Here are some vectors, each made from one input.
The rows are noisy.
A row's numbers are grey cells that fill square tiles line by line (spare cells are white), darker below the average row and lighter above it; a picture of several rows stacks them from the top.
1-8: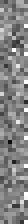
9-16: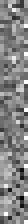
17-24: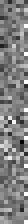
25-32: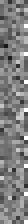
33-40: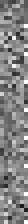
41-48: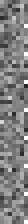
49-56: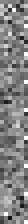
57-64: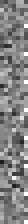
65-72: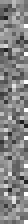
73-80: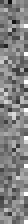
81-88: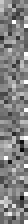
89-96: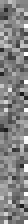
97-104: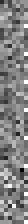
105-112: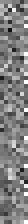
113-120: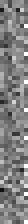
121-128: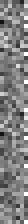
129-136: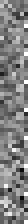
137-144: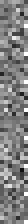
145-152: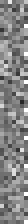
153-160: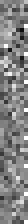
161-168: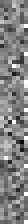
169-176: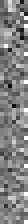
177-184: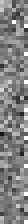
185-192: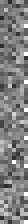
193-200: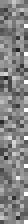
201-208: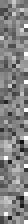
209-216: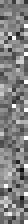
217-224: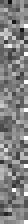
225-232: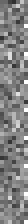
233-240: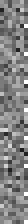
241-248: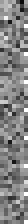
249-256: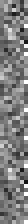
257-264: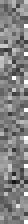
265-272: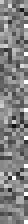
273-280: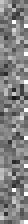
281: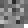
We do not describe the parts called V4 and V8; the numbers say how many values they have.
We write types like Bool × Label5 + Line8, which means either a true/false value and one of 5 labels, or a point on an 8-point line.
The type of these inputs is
Label12 + (Line7 + V4) × V8.
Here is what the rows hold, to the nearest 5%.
About 30% of them hold one of 12 labels. The rest hold a value of V8, together with either a point on a 7-point line, or a value of V4.
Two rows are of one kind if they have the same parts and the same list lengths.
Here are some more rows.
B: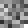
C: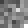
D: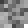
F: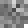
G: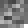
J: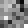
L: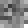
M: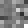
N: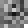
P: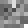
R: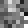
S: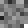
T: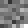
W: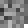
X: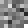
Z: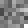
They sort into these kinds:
B, J, N, R, X
C, F, M, P, T, Z
D, G, L, S, W

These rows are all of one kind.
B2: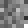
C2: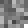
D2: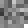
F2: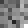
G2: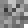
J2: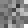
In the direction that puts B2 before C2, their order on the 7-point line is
F2, J2, B2, D2, C2, G2.
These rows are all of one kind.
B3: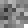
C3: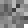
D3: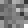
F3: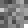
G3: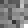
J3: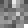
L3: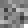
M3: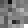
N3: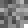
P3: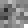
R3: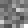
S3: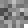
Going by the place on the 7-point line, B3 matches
L3, P3 and S3.
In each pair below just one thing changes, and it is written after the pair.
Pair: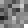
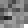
the value of V4
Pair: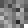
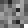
the value of V4
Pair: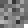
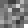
the value of V4
